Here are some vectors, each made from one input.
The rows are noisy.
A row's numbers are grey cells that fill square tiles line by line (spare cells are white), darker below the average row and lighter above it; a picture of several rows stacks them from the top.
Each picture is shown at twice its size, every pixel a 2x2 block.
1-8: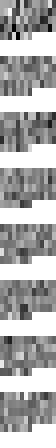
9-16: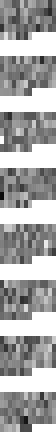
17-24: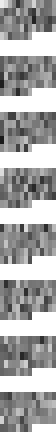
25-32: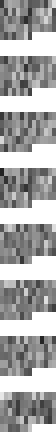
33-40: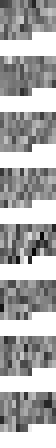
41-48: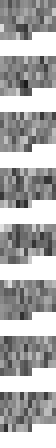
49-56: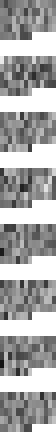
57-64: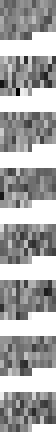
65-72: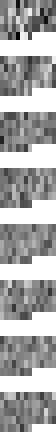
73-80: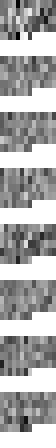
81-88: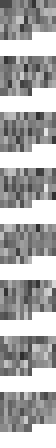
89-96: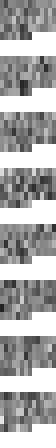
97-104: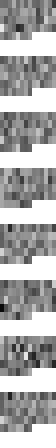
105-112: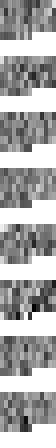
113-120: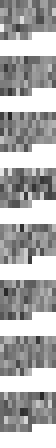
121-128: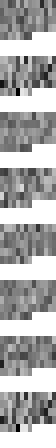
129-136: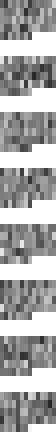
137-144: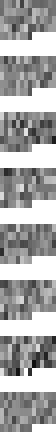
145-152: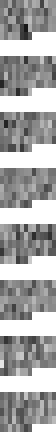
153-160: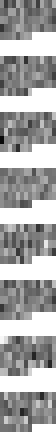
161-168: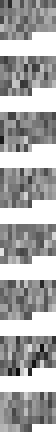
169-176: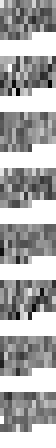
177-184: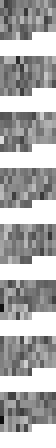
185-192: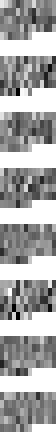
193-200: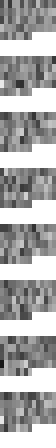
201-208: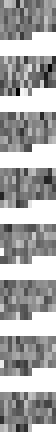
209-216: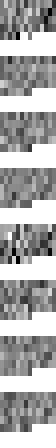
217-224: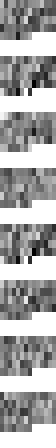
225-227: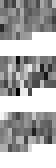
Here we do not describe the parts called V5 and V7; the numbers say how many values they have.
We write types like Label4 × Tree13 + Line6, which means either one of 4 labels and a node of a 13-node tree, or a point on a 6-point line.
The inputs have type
(Bool × Bool × Bool × Bool + V7) × V5 + Line6 + Line8.
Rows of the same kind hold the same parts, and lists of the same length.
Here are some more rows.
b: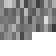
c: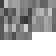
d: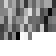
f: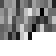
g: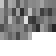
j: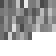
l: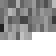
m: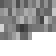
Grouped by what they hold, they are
b, m
c, j, l
d, f
g

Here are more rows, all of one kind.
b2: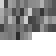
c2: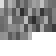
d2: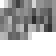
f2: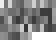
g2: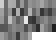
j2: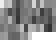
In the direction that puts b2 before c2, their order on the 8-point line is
b2, g2, c2, f2, j2, d2.
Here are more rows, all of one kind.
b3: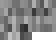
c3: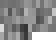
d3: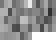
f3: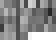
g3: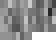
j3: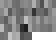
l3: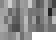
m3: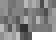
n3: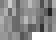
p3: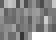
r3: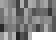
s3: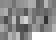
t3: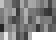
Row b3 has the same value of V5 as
j3, m3 and s3.
